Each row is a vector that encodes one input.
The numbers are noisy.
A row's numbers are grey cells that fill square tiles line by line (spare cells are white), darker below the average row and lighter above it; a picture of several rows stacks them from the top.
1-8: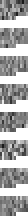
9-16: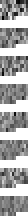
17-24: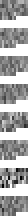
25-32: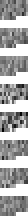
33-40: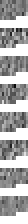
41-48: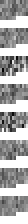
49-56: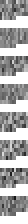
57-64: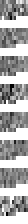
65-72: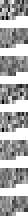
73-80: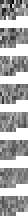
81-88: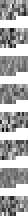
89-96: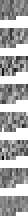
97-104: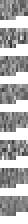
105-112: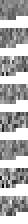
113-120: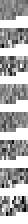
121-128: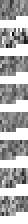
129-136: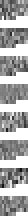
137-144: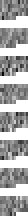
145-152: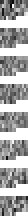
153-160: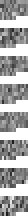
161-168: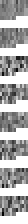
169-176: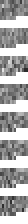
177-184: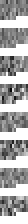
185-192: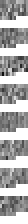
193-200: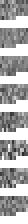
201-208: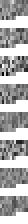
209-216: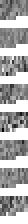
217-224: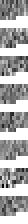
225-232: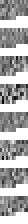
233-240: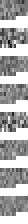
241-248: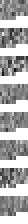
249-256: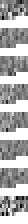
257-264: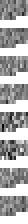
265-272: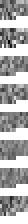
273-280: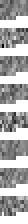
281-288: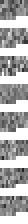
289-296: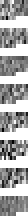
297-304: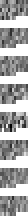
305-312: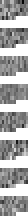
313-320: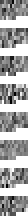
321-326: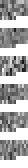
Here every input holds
either a point on a 5-point line, or a node of a 10-node tree, or four true/false values.
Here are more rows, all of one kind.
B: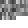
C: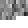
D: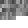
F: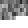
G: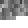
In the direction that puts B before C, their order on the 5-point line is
B, C, G, F, D.
